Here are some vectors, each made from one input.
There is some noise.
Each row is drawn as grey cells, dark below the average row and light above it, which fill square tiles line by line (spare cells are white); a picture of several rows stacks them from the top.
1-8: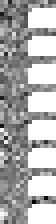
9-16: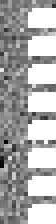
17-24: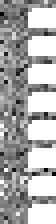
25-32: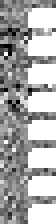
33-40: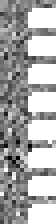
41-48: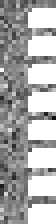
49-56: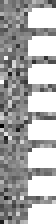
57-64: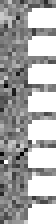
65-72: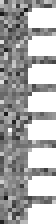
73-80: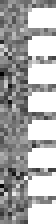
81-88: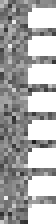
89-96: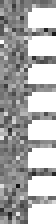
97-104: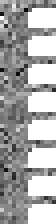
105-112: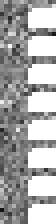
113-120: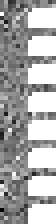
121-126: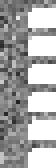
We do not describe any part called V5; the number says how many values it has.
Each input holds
a list of up to two items, each one of 6 labels and a value of V5.
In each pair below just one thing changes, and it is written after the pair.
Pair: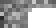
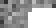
the label in item 1 of the list
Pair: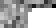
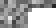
the label in item 2 of the list
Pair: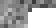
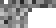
the value of V5 in item 2 of the list
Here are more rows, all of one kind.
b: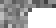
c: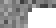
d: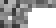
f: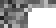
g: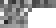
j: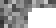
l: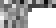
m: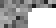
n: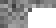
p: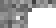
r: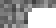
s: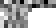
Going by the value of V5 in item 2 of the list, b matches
d, g and r.
